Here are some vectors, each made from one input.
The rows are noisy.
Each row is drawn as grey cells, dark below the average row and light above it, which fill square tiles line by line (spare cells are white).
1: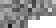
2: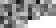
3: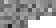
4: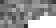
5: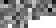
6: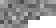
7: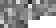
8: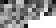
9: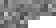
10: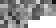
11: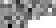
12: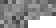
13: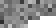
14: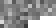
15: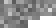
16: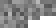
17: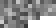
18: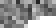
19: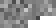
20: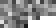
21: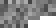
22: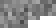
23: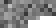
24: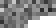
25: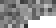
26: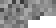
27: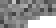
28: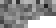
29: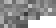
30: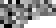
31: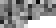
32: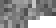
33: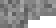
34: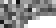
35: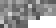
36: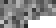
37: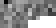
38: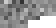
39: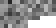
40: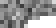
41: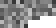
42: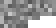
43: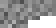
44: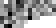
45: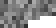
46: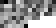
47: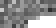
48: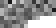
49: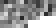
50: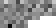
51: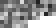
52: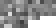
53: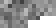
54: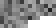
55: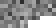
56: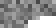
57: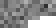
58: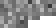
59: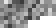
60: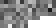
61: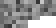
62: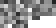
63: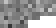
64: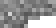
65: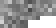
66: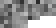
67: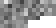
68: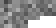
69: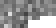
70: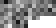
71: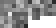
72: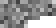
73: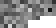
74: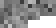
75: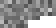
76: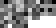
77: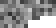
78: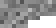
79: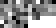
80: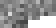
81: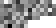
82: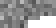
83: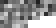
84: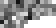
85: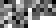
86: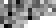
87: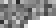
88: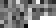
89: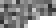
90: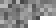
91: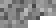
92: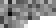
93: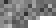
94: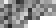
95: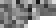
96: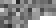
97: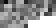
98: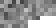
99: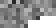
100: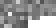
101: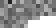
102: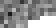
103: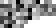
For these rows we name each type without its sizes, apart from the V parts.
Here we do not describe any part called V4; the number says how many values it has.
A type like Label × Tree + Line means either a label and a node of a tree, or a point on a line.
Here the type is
List(Bool × V4).
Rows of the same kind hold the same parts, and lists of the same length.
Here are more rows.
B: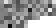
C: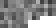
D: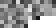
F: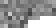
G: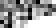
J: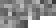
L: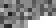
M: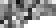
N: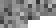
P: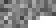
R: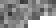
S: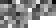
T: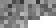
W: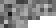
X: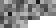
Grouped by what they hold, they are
B, C, F, J, L, P
D, M, N, R, S, T, W, X
G

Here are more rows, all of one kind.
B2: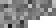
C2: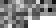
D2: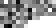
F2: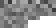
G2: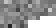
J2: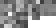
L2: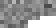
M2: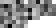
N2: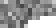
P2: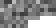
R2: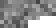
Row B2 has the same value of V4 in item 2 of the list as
F2 and M2.
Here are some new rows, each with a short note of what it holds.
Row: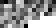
the empty list
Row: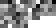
a list of one item
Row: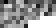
the empty list
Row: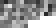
the empty list
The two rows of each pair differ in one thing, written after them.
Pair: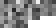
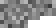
the value of V4 in item 2 of the list
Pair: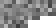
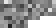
the value of V4 in item 2 of the list
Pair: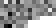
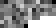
the value of V4 in item 1 of the list
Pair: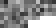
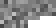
the value of V4 in item 1 of the list
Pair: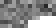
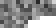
the true/false value in item 2 of the list
